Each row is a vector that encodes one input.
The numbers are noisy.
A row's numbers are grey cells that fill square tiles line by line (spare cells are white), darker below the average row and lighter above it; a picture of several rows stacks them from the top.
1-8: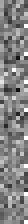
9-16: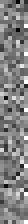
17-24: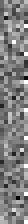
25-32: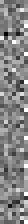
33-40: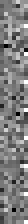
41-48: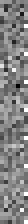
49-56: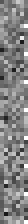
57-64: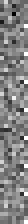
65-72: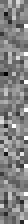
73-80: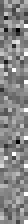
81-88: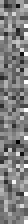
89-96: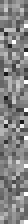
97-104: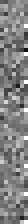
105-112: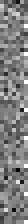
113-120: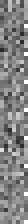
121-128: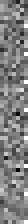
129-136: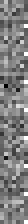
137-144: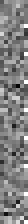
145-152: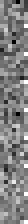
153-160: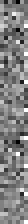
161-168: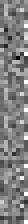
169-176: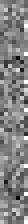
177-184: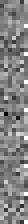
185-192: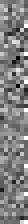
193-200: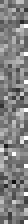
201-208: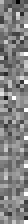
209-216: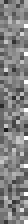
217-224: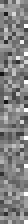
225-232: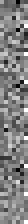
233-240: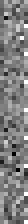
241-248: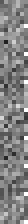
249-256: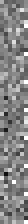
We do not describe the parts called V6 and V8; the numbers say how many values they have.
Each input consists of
a true/false value and a value of V8, together with either a point on a 9-point line, or a value of V6.
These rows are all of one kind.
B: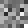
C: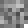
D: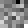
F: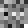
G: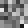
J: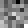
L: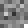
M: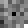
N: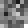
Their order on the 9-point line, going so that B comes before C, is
F, B, M, D, L, J, C, G, N.
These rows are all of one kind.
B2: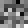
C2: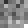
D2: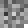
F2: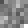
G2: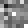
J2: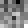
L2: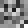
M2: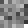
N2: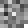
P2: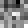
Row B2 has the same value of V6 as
L2 and M2.
